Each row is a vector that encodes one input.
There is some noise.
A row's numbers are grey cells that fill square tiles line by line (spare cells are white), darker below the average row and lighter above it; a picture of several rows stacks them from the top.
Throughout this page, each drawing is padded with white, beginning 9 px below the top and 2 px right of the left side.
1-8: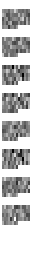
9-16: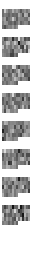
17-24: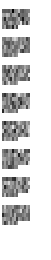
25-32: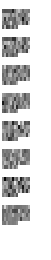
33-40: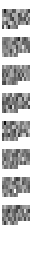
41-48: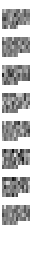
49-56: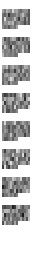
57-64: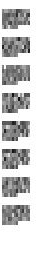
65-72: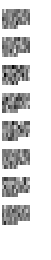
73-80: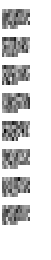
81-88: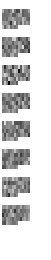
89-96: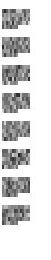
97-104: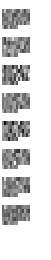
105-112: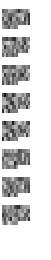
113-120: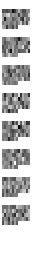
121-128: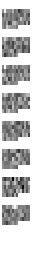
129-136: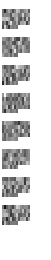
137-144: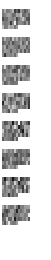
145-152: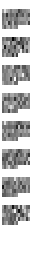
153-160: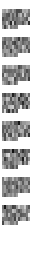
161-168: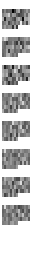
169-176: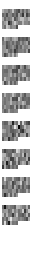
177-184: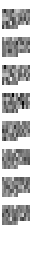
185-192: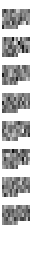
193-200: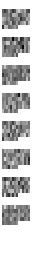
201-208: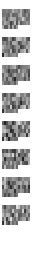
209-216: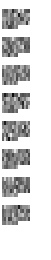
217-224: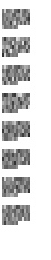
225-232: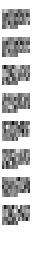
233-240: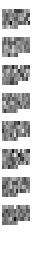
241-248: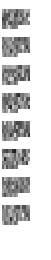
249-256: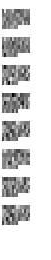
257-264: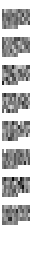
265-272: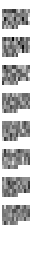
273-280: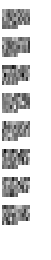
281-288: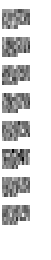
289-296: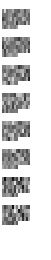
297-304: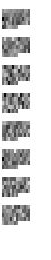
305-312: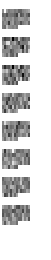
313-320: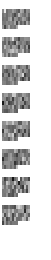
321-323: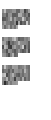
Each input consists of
a node of a 9-node tree, together with either a point on a 10-point circle, or a node of each of two 14-node trees.
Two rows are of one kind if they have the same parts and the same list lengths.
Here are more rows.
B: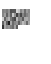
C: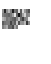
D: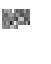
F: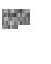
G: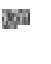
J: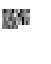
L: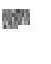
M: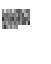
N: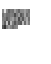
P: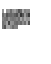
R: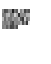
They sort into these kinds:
B, C, J, R
D, F, G, L, M, N, P

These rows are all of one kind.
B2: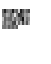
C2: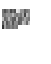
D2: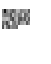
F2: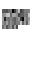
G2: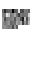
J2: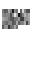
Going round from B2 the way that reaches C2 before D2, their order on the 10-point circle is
B2, G2, F2, C2, D2, J2.
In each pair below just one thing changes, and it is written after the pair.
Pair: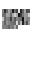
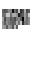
the place on the 10-point circle
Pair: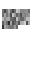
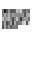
the node of the tree
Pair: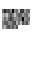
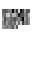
the node of the tree
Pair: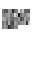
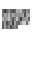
the place on the 10-point circle
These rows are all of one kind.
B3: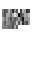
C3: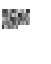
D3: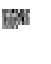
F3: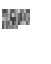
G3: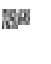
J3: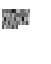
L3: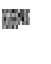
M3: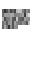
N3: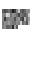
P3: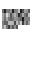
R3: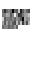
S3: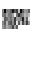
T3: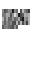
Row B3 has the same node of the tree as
C3, D3, F3 and L3.
